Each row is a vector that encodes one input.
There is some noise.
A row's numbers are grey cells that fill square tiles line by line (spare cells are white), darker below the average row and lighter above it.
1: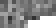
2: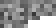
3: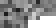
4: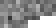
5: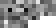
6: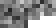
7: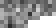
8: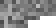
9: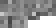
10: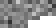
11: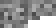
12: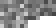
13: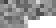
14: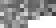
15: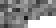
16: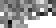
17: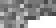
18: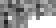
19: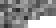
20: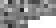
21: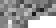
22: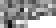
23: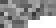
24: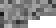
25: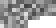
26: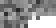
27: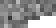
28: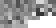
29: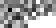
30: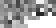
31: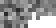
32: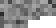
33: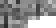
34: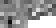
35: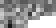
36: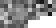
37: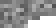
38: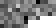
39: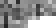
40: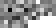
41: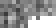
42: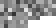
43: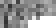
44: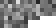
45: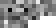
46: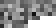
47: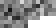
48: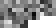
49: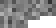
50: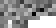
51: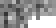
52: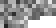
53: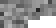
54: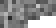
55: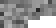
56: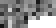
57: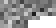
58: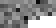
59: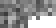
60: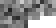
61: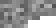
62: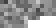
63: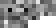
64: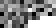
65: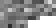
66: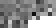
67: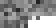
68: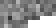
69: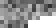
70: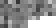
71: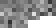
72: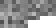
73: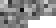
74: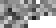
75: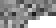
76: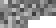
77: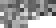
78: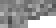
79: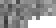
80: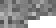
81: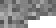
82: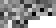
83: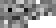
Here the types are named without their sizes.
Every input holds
a label, together with either a fixed value, or four true/false values.
